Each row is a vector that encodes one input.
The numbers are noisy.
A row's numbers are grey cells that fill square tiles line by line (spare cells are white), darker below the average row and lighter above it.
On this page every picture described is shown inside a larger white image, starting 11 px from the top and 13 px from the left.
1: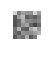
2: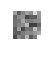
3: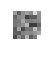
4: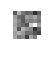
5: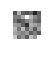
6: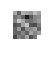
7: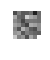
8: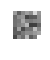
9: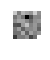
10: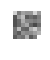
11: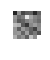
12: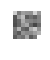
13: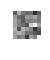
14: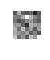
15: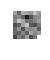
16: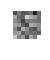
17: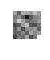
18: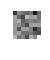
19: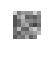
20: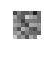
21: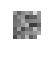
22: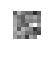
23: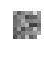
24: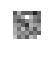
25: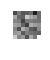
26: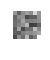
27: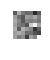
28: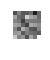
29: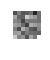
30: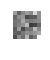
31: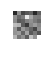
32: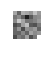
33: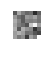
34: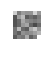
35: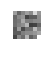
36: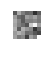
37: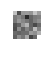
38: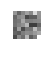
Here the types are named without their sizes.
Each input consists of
a point on a line and a true/false value.
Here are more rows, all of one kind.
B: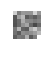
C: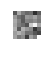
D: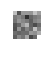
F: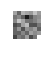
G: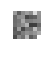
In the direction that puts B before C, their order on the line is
B, G, D, F, C.
